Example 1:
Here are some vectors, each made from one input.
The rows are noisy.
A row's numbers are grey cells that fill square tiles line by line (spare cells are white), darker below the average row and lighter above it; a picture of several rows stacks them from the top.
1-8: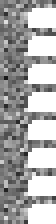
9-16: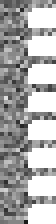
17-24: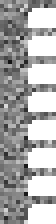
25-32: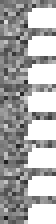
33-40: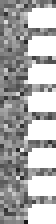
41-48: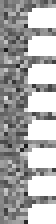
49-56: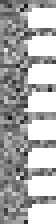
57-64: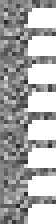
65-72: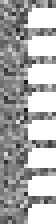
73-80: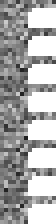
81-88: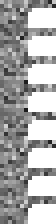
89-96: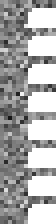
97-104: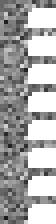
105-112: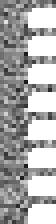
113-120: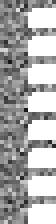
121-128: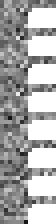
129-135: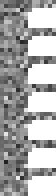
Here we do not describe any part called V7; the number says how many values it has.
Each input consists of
a true/false value, together with either a node of a 10-node tree, or a value of V7.
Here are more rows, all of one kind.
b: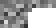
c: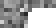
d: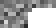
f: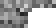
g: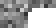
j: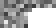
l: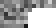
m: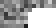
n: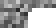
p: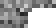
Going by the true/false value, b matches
d, j, l and m.
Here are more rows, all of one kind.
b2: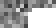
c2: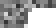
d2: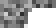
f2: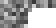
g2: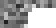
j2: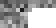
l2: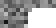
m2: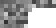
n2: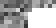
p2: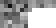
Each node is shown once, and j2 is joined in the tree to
c2, g2 and m2.
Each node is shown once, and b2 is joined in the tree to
d2.
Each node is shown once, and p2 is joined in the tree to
l2 and m2.
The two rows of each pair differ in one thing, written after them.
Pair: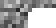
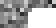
the value of V7
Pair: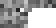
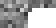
the value of V7
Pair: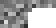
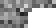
the true/false value
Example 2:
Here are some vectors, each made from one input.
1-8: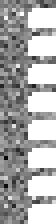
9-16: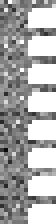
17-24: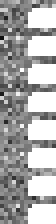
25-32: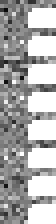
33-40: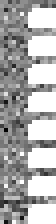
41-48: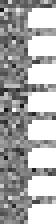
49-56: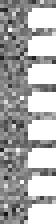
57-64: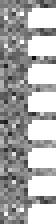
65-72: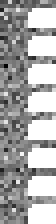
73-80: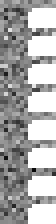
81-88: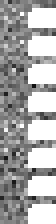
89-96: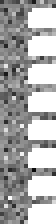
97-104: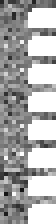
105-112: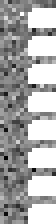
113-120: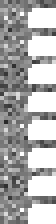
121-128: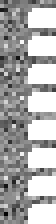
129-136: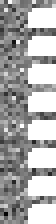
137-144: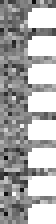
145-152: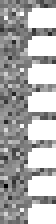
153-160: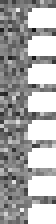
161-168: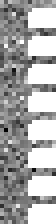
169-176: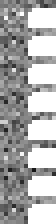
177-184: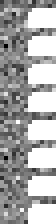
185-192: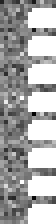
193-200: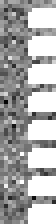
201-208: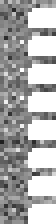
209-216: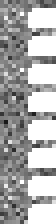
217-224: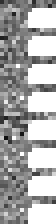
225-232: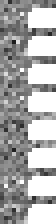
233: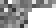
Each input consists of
a list of up to three points on a 5-point line.
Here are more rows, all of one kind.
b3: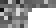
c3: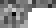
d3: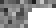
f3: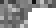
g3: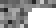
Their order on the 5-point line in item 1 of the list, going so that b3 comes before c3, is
b3, c3, f3, d3, g3.
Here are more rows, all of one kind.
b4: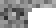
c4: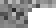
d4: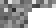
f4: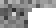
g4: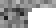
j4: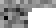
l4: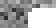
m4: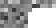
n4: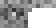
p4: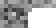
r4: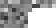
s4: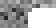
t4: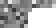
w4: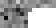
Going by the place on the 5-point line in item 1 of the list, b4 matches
f4, g4, n4 and w4.
